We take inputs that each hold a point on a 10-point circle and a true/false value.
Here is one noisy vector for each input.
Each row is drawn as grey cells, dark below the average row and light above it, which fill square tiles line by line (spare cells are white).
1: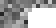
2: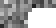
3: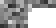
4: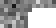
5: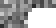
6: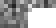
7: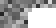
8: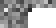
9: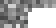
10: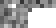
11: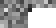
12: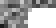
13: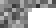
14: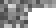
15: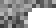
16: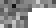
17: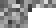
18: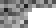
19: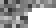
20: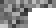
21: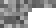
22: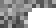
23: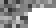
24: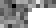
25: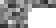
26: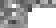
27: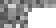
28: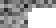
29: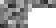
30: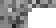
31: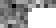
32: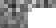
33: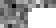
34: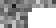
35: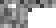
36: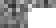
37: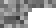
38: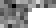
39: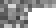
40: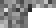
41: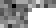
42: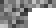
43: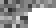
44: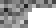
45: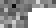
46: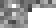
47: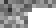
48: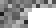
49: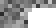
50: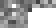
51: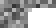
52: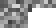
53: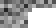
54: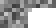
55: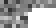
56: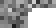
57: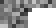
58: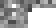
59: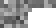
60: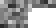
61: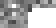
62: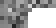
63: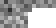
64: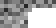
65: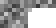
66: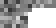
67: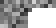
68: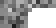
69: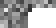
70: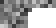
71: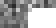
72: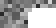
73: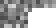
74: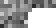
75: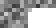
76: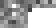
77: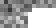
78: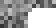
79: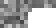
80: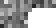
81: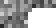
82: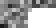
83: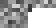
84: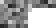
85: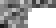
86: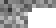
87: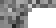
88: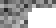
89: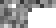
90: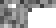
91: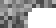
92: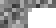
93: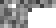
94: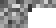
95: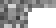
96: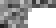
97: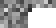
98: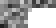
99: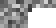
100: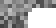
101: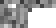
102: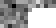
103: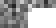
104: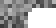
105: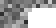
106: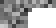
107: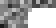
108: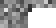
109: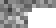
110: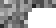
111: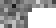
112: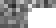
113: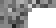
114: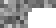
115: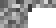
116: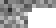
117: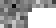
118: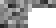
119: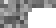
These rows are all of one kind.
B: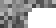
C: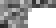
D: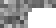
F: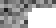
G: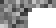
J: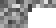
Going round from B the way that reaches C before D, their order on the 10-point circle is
B, C, D, F, J, G.
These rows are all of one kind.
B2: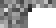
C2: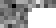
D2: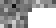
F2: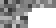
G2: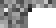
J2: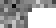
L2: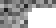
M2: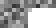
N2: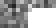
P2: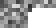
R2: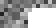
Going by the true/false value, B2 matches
G2 and P2.
